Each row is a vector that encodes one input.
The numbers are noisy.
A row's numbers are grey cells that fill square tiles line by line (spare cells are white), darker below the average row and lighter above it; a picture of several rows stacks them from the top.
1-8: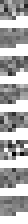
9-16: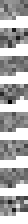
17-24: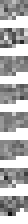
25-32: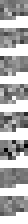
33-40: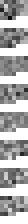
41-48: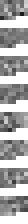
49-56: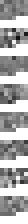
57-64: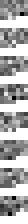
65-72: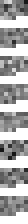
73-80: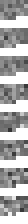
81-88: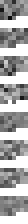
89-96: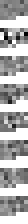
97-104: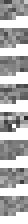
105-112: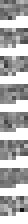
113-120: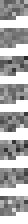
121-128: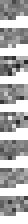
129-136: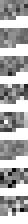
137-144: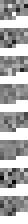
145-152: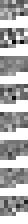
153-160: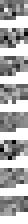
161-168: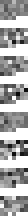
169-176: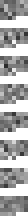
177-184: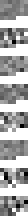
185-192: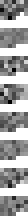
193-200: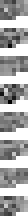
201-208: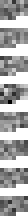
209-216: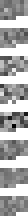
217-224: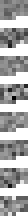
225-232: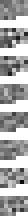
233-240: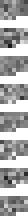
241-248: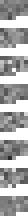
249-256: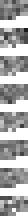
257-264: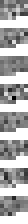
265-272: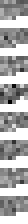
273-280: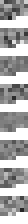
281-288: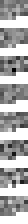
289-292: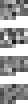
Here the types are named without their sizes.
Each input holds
a label and four true/false values.
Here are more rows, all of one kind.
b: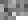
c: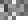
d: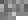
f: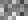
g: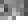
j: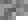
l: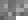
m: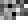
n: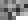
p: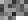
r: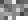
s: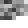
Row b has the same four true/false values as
c, m and s.
